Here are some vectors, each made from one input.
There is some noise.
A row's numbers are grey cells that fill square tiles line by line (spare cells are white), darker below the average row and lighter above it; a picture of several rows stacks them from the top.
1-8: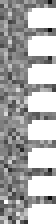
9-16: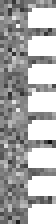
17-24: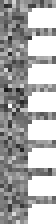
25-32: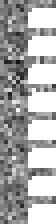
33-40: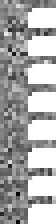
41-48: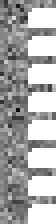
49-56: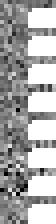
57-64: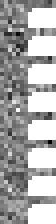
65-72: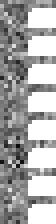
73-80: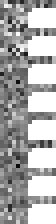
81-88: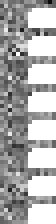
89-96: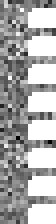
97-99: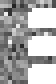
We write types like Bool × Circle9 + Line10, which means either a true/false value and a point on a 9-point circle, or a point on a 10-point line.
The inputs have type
Bool × (Tree10 + Unit) + Line10.
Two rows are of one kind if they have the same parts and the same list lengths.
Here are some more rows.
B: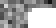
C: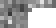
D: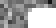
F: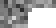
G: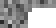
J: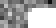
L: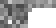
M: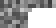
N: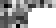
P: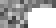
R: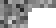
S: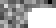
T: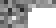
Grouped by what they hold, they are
B, D, J, P, S
C, F, G, L, R, T
M, N

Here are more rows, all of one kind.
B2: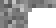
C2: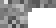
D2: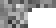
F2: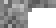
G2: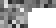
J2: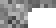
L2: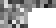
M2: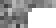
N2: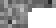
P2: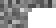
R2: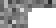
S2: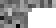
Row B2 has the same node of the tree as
G2, L2, P2 and R2.
